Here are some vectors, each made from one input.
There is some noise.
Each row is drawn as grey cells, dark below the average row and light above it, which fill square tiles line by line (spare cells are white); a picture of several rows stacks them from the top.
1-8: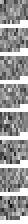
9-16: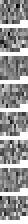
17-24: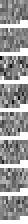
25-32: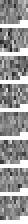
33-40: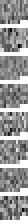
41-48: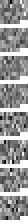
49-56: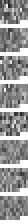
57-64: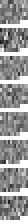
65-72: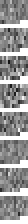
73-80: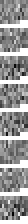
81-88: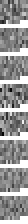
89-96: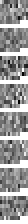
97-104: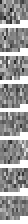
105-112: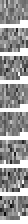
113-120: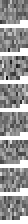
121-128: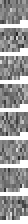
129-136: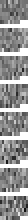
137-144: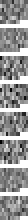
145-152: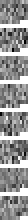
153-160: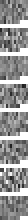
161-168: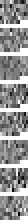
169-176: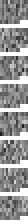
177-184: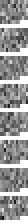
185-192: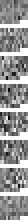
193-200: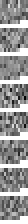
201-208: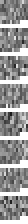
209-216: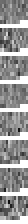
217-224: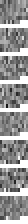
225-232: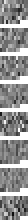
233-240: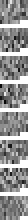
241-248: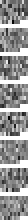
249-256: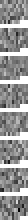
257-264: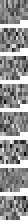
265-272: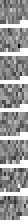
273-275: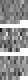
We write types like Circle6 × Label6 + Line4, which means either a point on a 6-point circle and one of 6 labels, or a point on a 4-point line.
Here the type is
(Circle11 + Line5) × Line8 + Line9.
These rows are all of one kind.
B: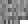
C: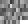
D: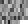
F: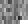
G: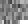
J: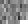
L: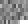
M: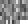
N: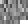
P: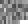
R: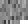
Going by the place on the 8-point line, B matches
F, L, P and R.
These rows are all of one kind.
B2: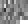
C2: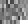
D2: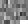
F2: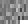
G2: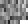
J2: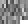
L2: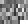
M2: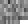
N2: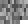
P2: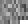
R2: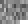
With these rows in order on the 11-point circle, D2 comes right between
B2 and J2.
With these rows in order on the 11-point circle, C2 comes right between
J2 and R2.
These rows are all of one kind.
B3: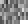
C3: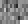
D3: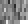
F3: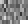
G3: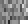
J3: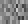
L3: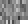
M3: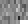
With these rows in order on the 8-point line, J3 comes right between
C3 and M3.
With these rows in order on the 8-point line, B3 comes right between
C3 and F3.
